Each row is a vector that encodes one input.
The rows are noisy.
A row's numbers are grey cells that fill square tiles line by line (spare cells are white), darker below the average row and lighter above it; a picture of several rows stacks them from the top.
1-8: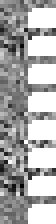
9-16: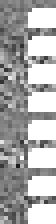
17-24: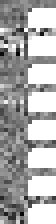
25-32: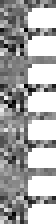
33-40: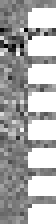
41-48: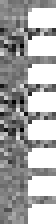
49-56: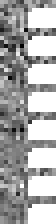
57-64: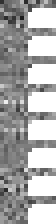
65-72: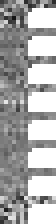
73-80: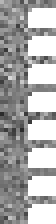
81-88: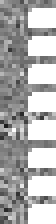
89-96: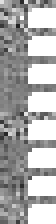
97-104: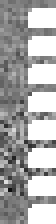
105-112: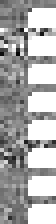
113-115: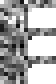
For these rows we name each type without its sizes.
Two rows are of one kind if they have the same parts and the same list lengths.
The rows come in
2 kinds.
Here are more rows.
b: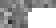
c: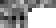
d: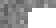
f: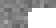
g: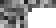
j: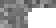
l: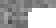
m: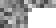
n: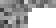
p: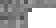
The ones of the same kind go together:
b, f, j, l
c, d, g, m, n, p

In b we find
a point on a line.
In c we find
four true/false values.
